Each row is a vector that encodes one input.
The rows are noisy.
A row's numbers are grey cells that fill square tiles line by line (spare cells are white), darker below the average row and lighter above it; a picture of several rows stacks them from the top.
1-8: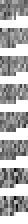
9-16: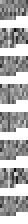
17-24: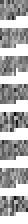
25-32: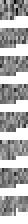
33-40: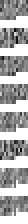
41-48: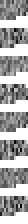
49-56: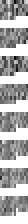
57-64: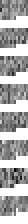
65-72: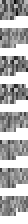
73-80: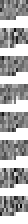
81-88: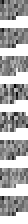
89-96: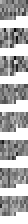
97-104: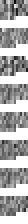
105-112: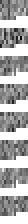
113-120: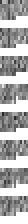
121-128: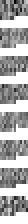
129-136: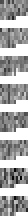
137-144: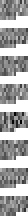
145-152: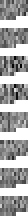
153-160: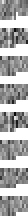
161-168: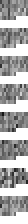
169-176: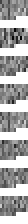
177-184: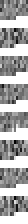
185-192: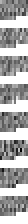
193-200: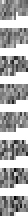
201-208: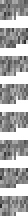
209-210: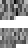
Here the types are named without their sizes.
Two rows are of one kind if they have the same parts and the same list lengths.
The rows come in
2 kinds.
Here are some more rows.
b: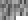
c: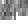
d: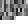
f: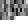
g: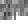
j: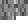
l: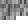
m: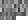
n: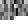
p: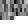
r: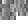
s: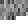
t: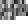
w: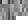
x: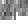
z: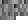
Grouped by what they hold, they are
b, c, g, j, l, m, r, s, w, x, z
d, f, n, p, t

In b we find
four true/false values.
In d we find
a point on a line.
